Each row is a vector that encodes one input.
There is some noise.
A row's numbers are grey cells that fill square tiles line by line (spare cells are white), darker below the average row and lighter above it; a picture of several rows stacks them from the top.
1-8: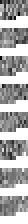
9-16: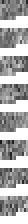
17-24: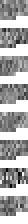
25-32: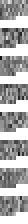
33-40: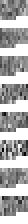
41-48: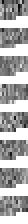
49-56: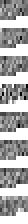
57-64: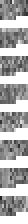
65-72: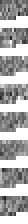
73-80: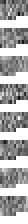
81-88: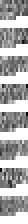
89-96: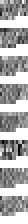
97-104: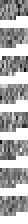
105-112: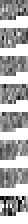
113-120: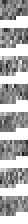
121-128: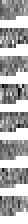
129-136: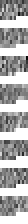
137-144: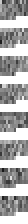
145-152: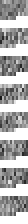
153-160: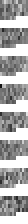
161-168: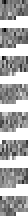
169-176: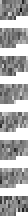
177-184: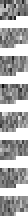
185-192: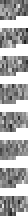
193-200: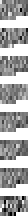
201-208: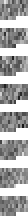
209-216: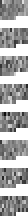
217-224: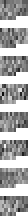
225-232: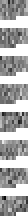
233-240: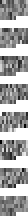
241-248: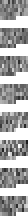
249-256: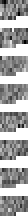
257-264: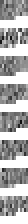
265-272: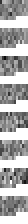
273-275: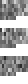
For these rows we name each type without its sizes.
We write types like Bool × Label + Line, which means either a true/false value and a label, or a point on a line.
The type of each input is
Line × (Line + Tree) × Tree.
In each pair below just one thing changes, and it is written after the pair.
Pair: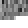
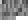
the node of one of the two trees
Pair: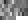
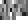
the node of one of the two trees
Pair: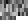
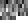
the place on the line
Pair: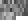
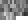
the place on the line
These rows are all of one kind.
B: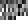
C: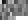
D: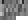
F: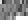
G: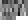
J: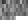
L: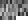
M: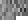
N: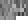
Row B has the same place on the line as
F, J and L.
